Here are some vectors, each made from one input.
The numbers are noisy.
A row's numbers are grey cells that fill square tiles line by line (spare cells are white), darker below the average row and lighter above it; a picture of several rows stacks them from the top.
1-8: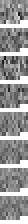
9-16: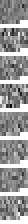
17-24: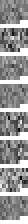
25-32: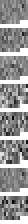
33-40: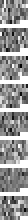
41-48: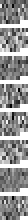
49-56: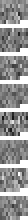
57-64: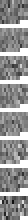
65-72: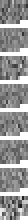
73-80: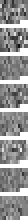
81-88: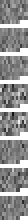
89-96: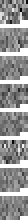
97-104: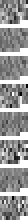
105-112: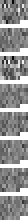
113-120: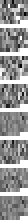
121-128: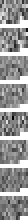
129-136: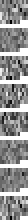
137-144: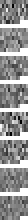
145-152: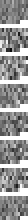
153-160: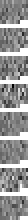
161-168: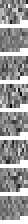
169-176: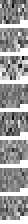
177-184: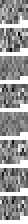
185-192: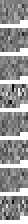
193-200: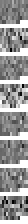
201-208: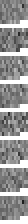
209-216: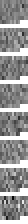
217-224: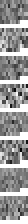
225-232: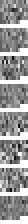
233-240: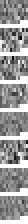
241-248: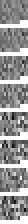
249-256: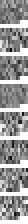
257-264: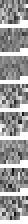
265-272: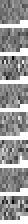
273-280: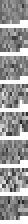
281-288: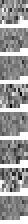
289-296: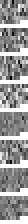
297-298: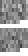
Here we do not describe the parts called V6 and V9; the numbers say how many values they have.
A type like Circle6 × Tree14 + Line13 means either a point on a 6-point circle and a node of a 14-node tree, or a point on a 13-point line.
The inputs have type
Bool × Tree10 × V9 + Line7 + V6.
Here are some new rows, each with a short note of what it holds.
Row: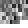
a point on a 7-point line
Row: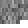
a node of a 10-node tree, a true/false value and a value of V9
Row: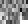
a point on a 7-point line
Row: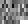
a value of V6
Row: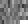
a node of a 10-node tree, a true/false value and a value of V9
